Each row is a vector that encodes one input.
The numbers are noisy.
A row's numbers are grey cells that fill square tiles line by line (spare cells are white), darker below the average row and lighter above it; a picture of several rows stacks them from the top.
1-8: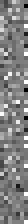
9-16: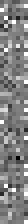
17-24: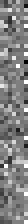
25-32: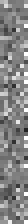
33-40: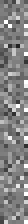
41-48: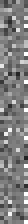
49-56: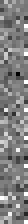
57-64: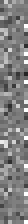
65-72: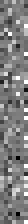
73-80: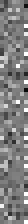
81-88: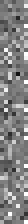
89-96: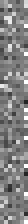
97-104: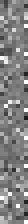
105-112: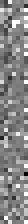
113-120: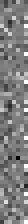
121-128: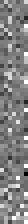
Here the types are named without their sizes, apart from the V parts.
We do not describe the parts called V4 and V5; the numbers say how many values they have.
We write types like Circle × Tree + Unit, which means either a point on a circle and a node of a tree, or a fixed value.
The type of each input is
Bool × (Line × V5 + V4).
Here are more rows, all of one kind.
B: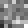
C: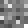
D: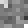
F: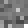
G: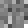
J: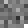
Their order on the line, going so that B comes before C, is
B, G, F, J, C, D.
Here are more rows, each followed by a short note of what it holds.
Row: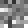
a true/false value and a value of V4
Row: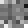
a point on a line, a true/false value and a value of V5
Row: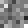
a point on a line, a true/false value and a value of V5
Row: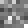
a point on a line, a true/false value and a value of V5
